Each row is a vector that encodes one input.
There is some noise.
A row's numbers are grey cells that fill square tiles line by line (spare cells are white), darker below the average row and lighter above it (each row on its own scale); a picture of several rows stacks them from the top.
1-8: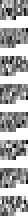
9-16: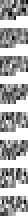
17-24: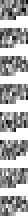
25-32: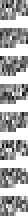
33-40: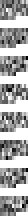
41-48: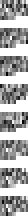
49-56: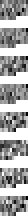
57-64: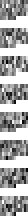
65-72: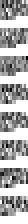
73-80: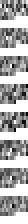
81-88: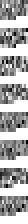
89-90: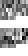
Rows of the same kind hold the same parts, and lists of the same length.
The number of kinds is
2.
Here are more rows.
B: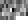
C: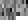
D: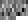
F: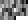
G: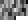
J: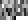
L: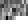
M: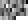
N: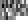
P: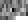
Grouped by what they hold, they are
B, L, N, P
C, D, F, G, J, M

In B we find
a point on a 6-point line and a true/false value.
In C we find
one of 8 labels.
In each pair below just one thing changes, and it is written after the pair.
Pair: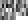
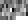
the true/false value
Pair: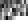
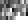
the place on the 6-point line
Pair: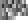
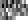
the place on the 6-point line
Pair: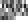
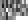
the place on the 6-point line
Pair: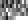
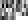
the place on the 6-point line
